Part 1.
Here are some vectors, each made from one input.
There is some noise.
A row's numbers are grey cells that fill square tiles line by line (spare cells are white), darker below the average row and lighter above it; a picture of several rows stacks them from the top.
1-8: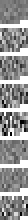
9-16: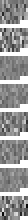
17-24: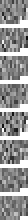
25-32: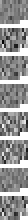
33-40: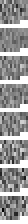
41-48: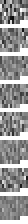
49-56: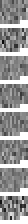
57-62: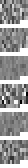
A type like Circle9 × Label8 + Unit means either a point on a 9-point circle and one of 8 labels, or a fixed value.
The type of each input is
Tree11.
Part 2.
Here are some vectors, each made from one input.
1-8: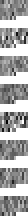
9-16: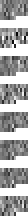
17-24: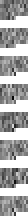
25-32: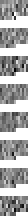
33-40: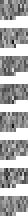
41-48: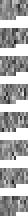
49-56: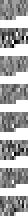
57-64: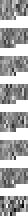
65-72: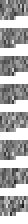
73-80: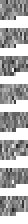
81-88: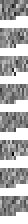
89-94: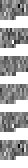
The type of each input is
Bool × Bool × Bool × Bool.
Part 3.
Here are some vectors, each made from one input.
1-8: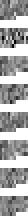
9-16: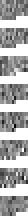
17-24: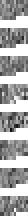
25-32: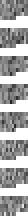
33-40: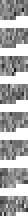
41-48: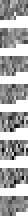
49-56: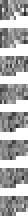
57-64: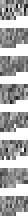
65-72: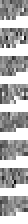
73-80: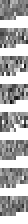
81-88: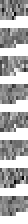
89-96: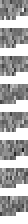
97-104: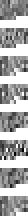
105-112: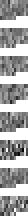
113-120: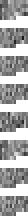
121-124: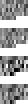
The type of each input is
Label5.
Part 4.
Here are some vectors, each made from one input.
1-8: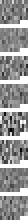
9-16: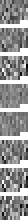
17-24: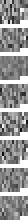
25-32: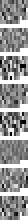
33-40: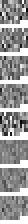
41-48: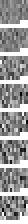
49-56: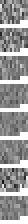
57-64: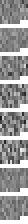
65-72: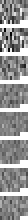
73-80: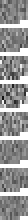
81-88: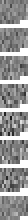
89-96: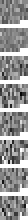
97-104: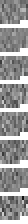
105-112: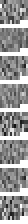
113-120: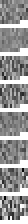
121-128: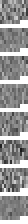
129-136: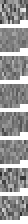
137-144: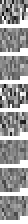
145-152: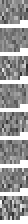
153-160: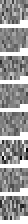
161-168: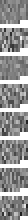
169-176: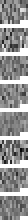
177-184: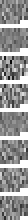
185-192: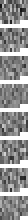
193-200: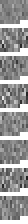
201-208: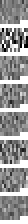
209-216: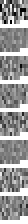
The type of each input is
Tree16.
